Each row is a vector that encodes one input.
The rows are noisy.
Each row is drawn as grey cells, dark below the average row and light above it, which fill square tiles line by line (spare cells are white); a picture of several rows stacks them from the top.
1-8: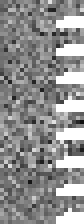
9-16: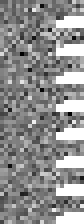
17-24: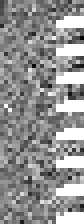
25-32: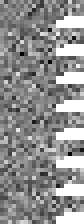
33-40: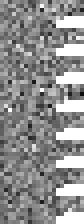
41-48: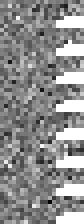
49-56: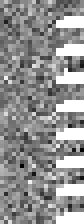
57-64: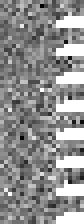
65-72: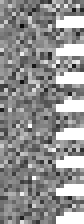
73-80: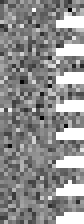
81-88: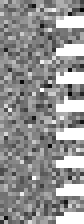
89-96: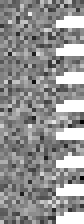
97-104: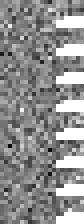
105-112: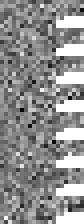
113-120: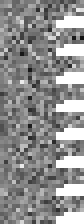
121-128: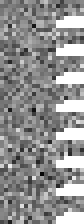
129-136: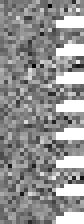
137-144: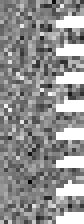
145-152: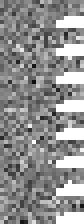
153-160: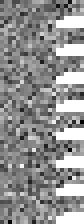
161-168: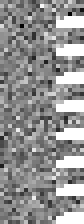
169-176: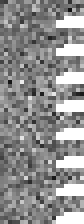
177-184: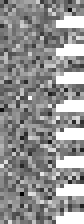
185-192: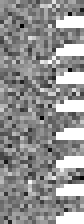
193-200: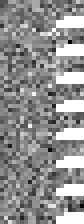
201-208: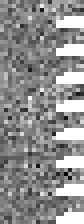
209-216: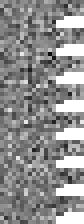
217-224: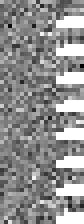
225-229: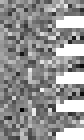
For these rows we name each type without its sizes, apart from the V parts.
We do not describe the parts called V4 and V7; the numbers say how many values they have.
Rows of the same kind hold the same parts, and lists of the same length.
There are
2 kinds of row.
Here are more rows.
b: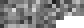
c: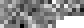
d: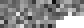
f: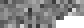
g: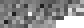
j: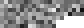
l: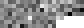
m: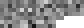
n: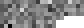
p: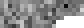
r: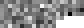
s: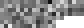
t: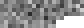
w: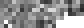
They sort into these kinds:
b, d, f, g, m, n, p, t
c, j, l, r, s, w

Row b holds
a node of each of three trees, four true/false values, a value of V4 and a value of V7.
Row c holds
a node of each of two trees, a value of V4 and a value of V7.
